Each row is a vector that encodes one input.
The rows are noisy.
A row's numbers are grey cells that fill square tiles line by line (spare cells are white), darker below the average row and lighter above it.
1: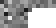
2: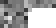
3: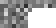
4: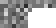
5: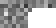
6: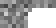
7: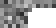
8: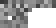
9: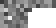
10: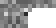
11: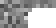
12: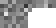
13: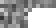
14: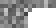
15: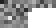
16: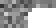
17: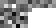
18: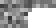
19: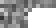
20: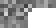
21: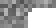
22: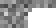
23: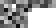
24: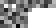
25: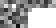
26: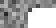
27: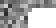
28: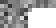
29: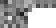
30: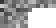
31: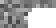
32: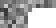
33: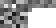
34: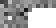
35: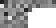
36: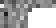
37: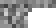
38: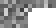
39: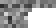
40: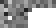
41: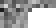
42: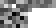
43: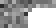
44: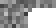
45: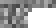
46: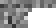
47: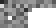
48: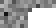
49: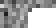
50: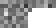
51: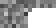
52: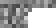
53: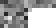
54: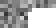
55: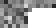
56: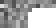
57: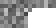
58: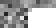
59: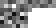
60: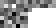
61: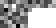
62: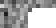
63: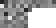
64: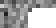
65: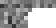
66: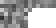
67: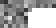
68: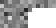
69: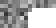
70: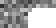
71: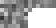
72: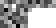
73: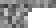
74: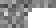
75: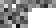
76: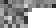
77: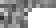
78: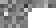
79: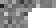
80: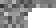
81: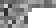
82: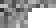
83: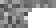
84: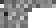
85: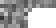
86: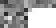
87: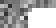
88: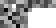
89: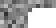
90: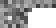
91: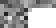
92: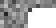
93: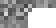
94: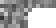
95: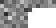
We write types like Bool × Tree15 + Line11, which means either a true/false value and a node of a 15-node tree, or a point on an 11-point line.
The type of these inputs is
Bool × (Line4 × Line5 + Unit) + Line9 × Line9.
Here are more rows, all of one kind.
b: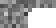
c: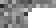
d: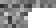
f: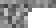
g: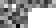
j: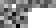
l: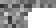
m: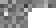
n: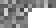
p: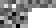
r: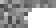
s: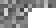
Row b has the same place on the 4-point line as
d and l.
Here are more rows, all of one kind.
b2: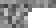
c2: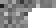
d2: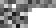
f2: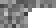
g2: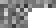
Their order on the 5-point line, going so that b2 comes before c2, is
g2, b2, d2, c2, f2.
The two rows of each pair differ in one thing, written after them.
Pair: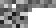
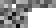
the place on the 4-point line
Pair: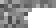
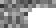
the place on the 5-point line
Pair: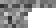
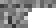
the place on the 5-point line
